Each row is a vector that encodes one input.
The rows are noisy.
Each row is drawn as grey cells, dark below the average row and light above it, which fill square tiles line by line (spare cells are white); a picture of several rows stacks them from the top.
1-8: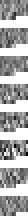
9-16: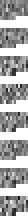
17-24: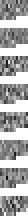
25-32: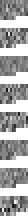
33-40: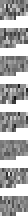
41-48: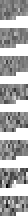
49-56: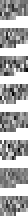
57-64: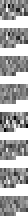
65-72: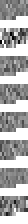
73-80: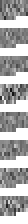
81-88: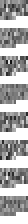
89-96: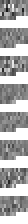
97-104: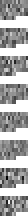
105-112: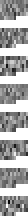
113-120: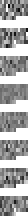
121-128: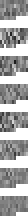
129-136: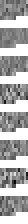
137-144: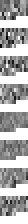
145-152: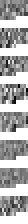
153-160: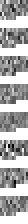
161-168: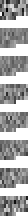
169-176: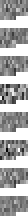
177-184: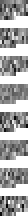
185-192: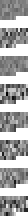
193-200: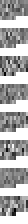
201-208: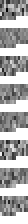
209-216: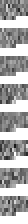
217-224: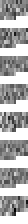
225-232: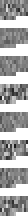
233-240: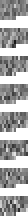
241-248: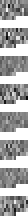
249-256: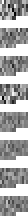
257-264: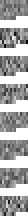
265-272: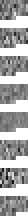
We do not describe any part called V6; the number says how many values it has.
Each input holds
either a node of an 11-node tree, or a list of up to two items, each a true/false value and a value of V6.
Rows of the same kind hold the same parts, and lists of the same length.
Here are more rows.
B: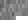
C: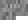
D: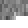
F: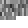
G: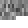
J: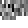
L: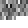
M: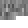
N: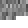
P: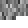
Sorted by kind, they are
B, C, D, M, N
F, L
G, P
J

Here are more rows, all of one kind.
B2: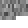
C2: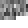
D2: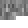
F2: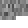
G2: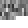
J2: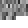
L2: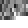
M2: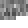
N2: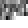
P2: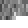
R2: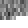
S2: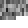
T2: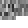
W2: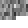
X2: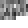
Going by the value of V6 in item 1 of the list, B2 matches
F2, G2, P2 and T2.
